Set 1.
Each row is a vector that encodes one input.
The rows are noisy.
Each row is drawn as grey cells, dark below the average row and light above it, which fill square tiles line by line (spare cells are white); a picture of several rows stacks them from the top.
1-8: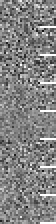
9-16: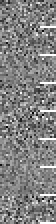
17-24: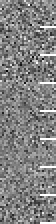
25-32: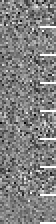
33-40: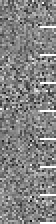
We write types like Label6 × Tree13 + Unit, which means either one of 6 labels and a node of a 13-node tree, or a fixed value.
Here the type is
Line6.
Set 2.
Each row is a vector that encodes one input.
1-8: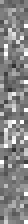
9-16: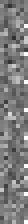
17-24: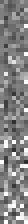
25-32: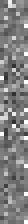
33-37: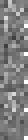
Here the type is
Line6.
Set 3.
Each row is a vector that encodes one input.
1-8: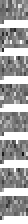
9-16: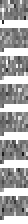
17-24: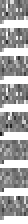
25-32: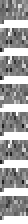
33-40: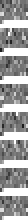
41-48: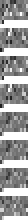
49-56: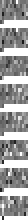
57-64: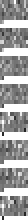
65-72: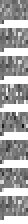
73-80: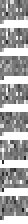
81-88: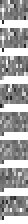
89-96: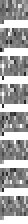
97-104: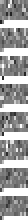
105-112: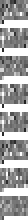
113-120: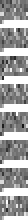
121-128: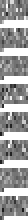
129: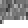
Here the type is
Label10.
